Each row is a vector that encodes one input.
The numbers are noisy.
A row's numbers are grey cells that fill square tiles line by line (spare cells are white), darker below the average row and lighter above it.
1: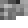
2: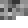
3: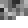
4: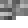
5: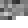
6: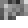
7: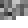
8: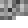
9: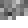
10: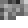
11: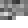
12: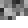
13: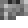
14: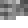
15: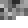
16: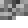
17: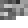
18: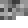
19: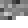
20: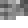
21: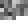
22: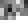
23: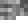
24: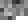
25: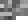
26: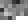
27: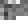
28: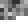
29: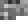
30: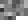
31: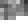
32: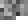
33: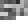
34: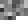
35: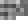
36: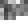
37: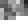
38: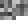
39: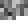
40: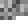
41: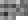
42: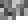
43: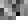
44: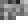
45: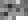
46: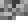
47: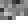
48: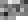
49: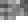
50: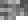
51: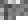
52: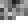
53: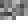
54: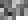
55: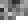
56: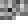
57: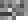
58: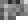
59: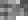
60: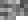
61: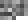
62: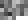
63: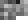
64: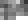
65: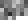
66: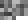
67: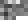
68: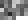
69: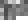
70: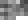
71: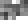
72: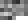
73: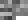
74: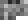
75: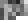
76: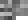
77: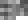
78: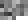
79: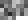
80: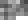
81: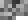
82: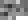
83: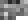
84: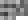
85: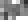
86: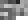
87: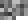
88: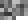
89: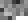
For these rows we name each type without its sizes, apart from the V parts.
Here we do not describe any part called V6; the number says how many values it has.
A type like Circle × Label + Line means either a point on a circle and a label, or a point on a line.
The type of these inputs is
Bool × (Line + V6).
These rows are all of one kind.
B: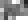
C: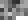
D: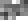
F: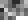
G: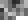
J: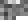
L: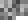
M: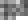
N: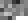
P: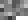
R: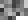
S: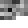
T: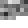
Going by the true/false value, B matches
D, J, M and T.
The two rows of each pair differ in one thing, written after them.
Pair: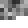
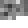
the true/false value
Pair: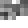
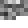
the value of V6
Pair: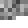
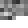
the value of V6
